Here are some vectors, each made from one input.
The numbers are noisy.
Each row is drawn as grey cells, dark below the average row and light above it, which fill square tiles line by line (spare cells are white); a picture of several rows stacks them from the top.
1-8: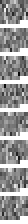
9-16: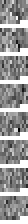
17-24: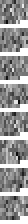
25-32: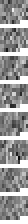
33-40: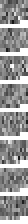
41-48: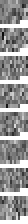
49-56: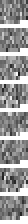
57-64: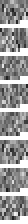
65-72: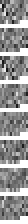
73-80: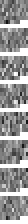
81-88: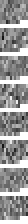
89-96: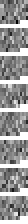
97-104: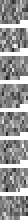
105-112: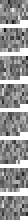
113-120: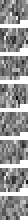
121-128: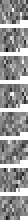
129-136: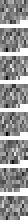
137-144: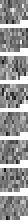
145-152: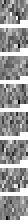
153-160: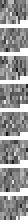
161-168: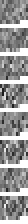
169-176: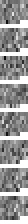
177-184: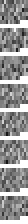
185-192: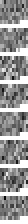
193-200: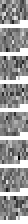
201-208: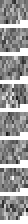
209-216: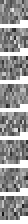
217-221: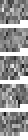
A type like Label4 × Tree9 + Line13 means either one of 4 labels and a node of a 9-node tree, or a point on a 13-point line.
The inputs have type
Bool × Bool × Bool × (Line4 + Tree7).
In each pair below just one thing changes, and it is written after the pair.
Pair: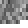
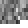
the place on the 4-point line
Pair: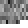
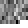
the place on the 4-point line
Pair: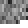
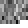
the place on the 4-point line
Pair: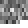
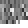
the place on the 4-point line
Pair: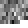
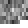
the place on the 4-point line
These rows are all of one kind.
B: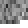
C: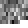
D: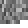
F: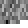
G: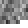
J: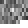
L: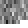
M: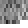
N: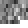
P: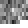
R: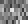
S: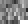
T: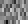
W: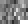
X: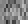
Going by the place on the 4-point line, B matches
D, G, J and P.
